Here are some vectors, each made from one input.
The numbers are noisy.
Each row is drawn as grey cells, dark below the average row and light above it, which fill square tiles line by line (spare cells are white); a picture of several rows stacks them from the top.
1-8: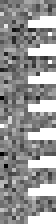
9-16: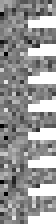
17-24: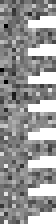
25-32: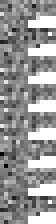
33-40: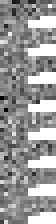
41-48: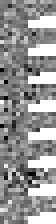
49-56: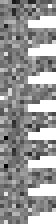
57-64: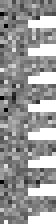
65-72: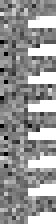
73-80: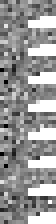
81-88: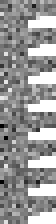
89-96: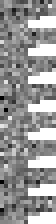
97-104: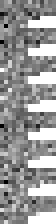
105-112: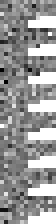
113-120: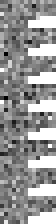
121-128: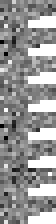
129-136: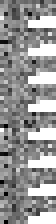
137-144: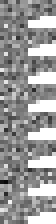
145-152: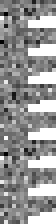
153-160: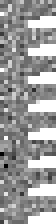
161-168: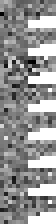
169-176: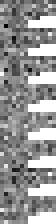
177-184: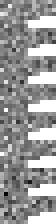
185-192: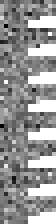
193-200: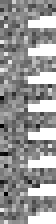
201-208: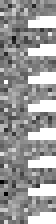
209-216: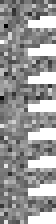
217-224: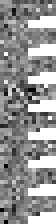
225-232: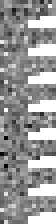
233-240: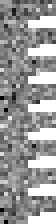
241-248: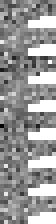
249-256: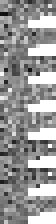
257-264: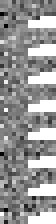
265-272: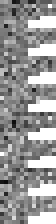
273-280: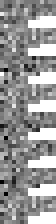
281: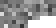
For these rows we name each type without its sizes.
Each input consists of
either a point on a circle, or a fixed value, or a node of a tree.
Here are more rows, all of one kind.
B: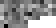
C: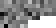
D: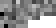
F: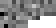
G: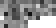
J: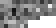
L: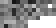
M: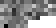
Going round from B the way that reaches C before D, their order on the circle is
B, G, L, J, C, F, D, M.
